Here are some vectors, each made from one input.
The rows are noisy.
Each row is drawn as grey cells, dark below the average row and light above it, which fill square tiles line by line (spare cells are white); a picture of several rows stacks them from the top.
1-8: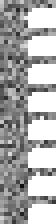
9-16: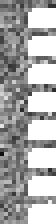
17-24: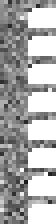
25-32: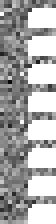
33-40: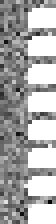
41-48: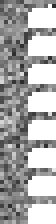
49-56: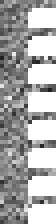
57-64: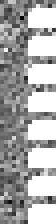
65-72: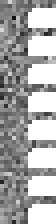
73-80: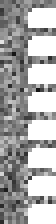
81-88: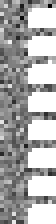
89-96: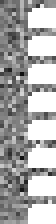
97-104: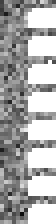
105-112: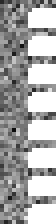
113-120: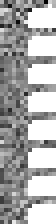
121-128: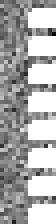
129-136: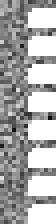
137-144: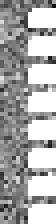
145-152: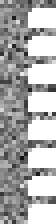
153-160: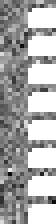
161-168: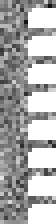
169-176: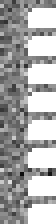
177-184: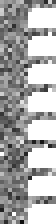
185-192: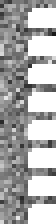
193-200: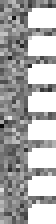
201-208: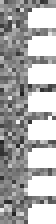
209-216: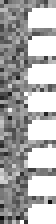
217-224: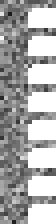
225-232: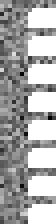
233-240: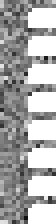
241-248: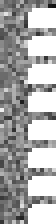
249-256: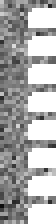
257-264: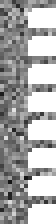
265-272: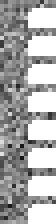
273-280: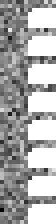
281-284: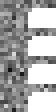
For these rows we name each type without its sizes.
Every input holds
either a point on a circle and a true/false value, or a node of a tree.
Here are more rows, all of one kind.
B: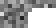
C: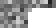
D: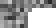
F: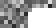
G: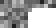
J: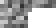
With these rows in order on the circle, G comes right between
B and F.
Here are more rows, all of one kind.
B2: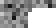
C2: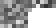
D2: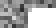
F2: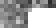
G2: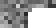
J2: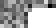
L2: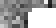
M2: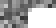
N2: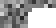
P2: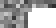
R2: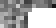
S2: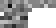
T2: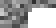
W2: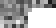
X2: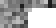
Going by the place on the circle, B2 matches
F2, M2, S2 and X2.
